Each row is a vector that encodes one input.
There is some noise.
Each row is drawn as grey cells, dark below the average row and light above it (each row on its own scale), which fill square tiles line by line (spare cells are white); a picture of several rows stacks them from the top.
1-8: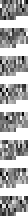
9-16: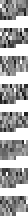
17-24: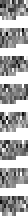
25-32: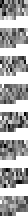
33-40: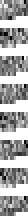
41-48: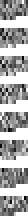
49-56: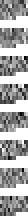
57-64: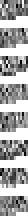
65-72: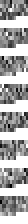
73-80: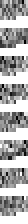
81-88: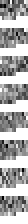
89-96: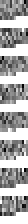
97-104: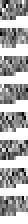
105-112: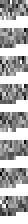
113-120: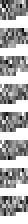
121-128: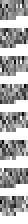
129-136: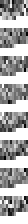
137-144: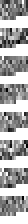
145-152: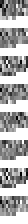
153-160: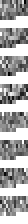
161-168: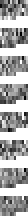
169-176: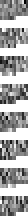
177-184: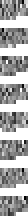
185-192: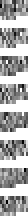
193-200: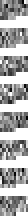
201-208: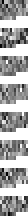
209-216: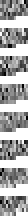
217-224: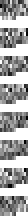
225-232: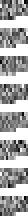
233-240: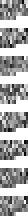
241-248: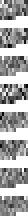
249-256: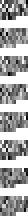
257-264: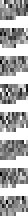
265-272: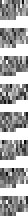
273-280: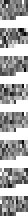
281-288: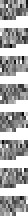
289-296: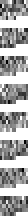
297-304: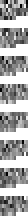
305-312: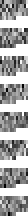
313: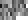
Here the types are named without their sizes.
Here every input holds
a point on a line and a true/false value, together with either a point on a circle, or a point on a line.
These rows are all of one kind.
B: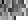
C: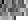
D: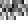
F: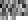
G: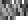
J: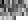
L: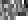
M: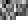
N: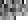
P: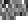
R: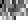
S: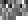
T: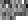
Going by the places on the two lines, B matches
C, R and S.
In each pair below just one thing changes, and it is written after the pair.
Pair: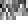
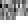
the place on the line
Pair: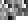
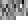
the true/false value
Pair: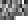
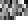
the place on the circle
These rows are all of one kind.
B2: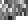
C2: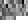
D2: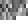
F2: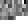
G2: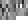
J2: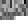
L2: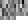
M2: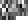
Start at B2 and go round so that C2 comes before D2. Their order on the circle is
B2, L2, C2, M2, J2, D2, F2, G2.
